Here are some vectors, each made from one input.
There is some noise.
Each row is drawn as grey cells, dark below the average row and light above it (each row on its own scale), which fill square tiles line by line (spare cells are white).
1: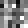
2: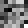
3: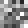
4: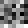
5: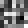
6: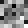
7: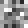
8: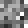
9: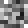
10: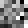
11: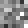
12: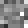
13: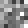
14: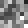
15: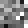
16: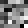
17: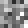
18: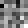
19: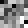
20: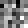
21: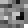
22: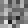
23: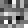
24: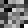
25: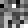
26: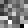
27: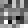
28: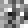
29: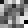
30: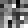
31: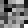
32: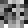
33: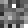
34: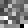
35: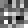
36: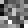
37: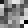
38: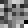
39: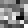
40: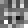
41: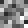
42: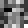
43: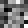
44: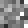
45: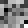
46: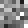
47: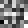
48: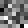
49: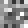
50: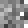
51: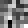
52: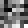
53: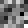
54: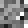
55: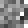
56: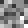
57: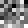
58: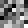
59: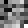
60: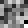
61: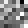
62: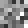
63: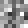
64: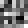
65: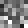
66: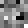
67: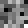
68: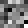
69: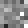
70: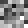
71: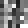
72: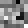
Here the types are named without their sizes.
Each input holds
a label.
